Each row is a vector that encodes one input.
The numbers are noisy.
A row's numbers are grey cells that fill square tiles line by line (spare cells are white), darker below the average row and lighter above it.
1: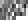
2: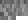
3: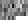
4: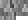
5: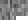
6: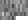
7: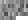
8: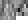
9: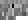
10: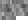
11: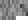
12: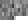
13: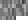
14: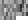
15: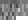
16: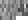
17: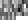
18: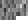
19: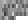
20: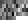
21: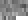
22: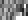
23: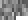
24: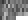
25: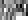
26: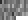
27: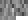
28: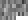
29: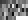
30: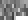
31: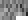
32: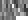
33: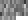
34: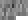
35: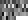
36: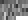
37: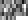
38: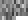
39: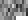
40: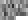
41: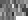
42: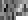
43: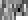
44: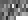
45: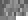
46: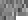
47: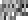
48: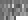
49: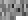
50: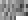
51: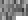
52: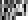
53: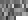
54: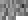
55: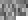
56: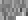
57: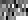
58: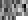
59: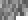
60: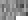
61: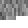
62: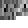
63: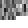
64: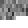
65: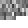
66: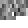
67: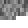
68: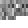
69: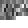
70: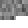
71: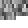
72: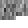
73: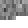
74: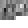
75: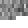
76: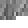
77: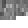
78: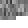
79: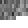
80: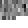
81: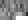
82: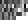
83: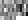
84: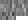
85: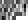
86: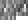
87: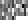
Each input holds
a point on a 4-point line, together with either a point on a 4-point line, or a point on a 5-point line.
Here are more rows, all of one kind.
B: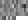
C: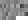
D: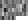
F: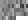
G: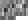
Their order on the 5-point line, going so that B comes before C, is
B, C, F, D, G.
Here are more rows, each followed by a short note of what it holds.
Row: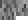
a point on a 4-point line and a point on a 5-point line
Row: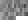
a point on a 4-point line and a point on a 5-point line
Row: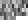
a point on each of two 4-point lines
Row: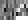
a point on a 4-point line and a point on a 5-point line
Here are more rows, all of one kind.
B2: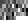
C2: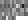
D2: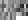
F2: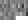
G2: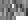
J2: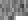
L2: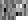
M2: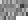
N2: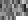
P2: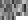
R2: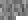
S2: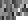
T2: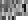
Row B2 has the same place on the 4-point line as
C2, F2, N2 and T2.
